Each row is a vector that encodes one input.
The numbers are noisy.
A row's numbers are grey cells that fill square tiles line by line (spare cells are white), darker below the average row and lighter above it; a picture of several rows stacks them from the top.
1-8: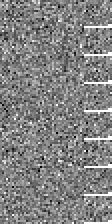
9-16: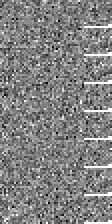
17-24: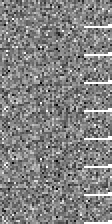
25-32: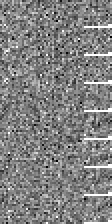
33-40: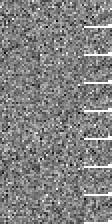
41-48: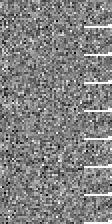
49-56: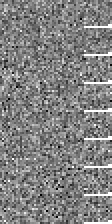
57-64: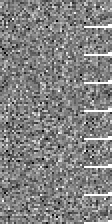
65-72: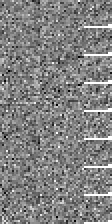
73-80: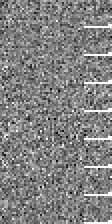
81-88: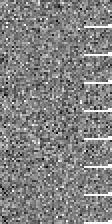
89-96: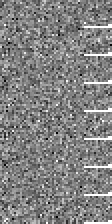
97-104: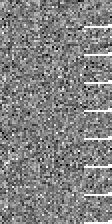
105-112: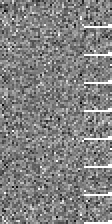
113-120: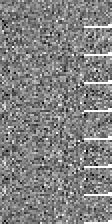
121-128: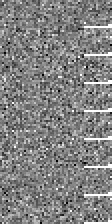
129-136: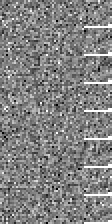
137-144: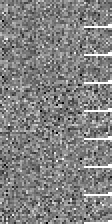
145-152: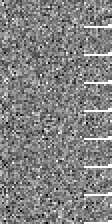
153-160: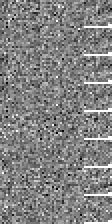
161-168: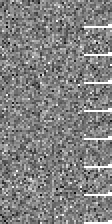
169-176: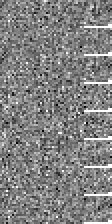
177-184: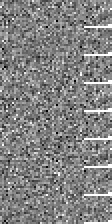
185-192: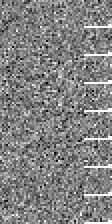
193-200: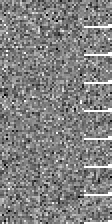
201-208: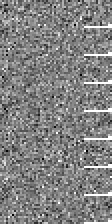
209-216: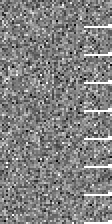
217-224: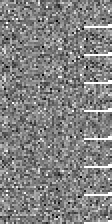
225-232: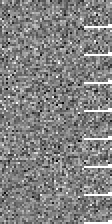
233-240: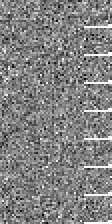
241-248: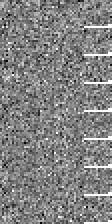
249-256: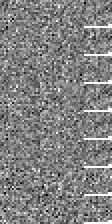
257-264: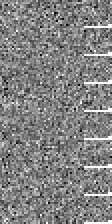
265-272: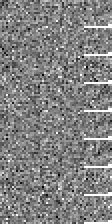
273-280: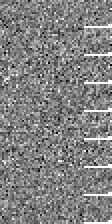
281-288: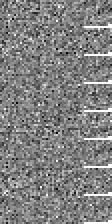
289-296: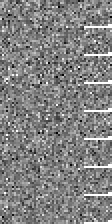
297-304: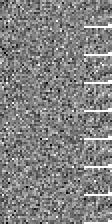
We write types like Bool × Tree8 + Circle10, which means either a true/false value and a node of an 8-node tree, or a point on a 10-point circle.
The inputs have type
((Circle6 + Unit) × Line6 + Tree10) × (Label6 + Tree9).
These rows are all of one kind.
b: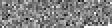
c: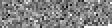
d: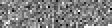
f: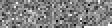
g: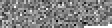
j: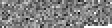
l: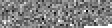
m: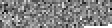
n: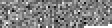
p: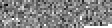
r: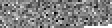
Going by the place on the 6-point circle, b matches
c and p.
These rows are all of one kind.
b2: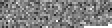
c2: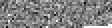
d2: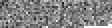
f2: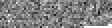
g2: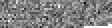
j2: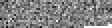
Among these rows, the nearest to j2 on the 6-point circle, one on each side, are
d2 and g2.
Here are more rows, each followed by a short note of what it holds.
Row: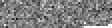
a point on a 6-point line and a node of a 9-node tree
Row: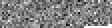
a point on a 6-point circle, one of 6 labels and a point on a 6-point line
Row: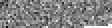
a point on a 6-point circle, a point on a 6-point line and a node of a 9-node tree
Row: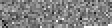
a node of a 9-node tree and a node of a 10-node tree
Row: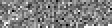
a point on a 6-point circle, one of 6 labels and a point on a 6-point line
